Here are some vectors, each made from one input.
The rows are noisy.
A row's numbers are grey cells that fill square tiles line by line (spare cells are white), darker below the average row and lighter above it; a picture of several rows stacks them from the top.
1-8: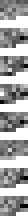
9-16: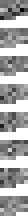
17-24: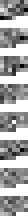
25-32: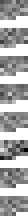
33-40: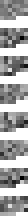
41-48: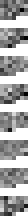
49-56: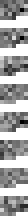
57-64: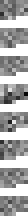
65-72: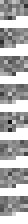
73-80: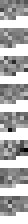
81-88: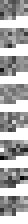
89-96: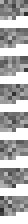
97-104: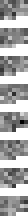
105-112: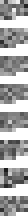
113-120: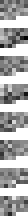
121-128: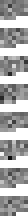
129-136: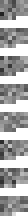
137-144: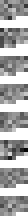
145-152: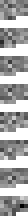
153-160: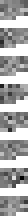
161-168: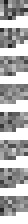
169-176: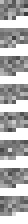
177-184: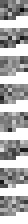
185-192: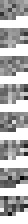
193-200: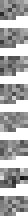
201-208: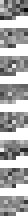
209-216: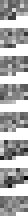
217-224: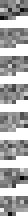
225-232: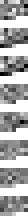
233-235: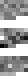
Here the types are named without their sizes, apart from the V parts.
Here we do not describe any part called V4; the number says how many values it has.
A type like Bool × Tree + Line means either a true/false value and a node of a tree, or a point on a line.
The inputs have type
Line × (Tree + Unit) + V4 × V4.
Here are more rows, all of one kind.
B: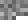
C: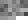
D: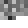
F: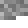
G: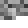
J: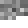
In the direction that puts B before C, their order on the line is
D, G, F, B, J, C.
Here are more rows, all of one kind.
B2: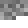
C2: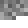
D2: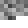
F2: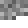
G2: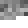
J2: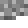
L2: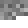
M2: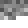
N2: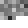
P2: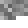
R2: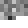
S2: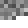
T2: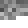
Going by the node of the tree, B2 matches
C2, D2, L2 and R2.
